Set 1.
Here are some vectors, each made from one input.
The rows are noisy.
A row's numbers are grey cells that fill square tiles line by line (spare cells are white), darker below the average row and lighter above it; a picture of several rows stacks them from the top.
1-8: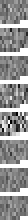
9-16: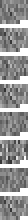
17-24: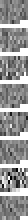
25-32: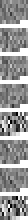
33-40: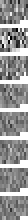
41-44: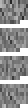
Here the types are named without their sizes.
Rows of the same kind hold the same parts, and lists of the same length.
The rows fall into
3 kinds.
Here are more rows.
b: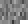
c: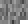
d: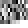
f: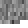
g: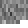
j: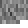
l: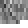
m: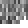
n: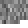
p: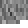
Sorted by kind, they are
b, c, f, n
d
g, j, l, m, p

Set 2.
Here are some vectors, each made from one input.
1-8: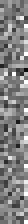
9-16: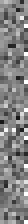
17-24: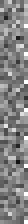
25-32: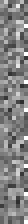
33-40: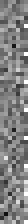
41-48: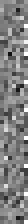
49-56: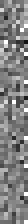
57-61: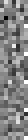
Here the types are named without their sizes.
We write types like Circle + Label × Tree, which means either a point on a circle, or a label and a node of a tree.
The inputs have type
Bool × Bool × Bool × Bool × Line.
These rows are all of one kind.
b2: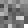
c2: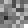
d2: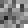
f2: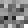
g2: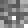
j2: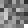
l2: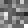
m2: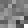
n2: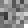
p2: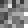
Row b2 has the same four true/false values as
d2 and f2.
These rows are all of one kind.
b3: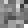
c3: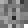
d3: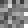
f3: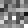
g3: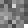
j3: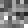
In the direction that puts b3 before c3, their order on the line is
d3, b3, c3, g3, j3, f3.
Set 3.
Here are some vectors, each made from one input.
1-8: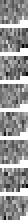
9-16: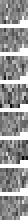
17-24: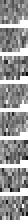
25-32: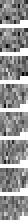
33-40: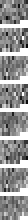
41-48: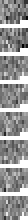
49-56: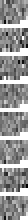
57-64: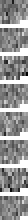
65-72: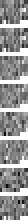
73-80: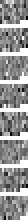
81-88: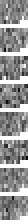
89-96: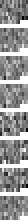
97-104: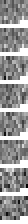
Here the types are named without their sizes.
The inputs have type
Bool × Bool × Bool + Label.
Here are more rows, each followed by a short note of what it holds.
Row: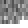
three true/false values
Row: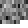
a label
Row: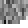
three true/false values
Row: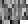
a label
